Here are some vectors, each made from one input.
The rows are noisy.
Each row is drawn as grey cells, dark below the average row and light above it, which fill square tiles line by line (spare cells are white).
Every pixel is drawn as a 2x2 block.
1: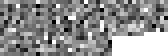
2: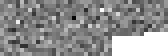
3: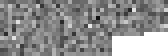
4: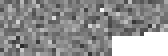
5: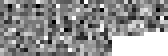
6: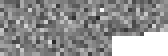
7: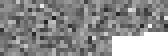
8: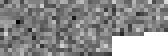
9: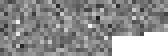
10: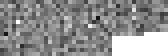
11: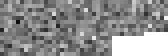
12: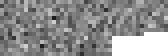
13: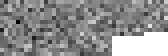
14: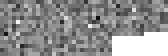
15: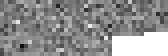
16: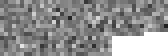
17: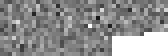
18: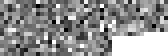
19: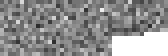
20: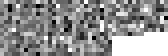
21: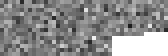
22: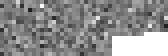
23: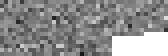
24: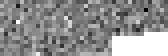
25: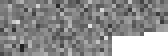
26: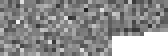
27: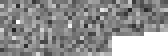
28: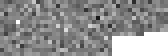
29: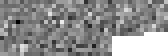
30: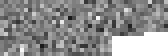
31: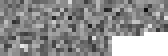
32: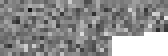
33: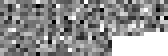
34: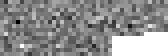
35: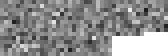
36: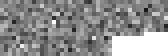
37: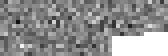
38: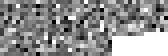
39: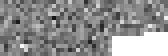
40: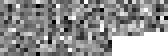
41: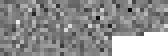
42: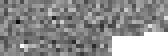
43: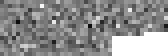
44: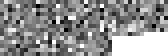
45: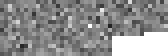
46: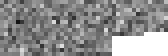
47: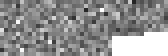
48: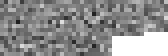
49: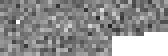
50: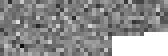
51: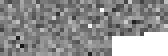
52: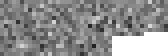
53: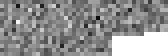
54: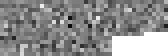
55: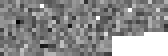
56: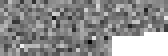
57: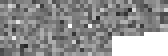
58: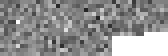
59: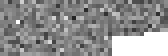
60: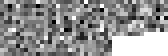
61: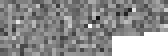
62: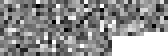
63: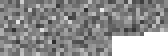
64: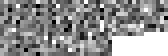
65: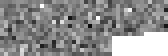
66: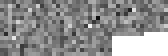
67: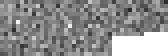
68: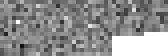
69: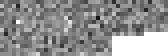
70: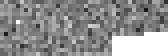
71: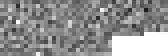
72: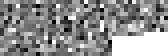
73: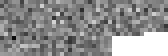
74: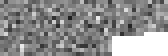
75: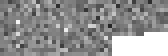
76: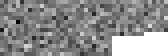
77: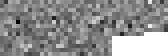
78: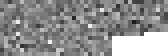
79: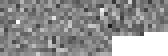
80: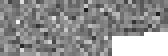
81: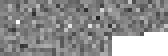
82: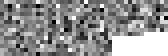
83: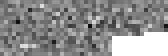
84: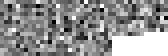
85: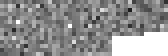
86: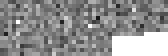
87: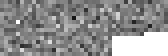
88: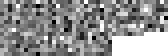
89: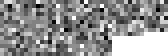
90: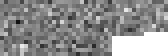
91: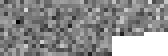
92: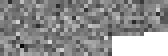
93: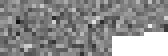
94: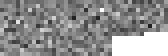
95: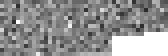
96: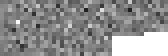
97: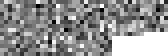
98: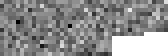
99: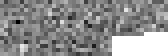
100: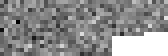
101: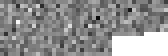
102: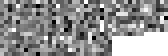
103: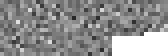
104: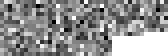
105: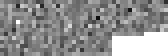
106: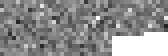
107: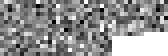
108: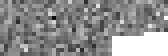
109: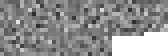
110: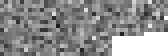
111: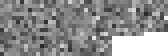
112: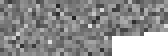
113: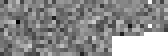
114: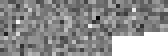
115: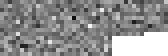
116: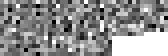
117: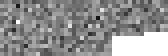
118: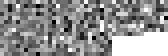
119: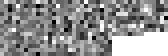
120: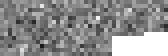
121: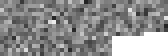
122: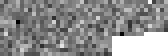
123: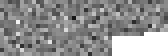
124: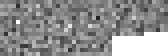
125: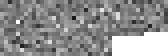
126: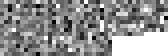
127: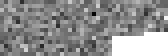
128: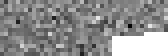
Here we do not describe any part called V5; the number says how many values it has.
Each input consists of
a point on each of two 3-point lines, together with a list of up to two items, each a true/false value and a value of V5.
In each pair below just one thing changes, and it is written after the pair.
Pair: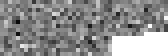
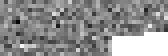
the value of V5 in item 1 of the list
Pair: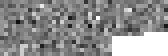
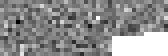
the true/false value in item 1 of the list
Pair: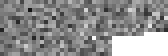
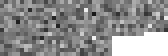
the true/false value in item 1 of the list
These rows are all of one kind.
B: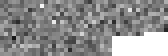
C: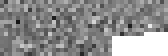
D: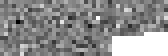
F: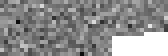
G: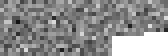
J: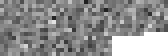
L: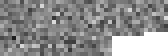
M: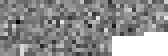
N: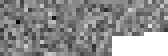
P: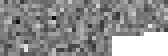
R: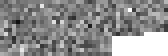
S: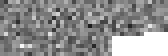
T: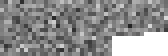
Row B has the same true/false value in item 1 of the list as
J, L, N and R.
